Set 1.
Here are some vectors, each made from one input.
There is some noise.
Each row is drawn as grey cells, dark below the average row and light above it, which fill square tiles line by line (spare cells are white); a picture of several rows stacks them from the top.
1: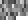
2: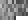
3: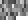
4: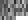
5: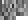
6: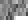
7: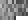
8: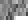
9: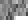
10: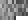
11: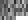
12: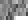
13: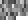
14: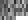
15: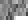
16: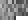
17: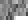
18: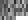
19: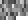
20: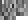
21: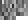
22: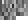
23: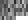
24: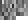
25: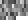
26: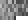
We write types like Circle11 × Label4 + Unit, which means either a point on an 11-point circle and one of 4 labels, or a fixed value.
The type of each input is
Label5.
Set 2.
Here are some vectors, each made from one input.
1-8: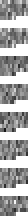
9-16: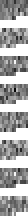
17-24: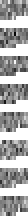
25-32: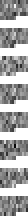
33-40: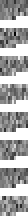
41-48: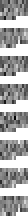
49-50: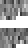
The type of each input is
Circle10.
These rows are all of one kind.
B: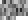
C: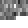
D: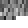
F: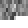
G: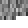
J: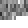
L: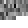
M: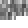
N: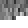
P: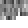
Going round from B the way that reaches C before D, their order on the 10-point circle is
B, P, C, F, G, D, N, L, J, M.
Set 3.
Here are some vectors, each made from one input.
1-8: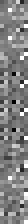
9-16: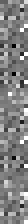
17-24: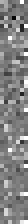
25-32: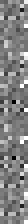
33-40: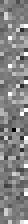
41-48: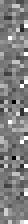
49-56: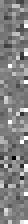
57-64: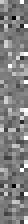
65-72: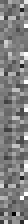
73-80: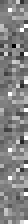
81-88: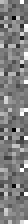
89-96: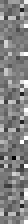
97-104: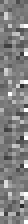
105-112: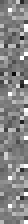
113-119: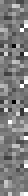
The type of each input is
Label5.
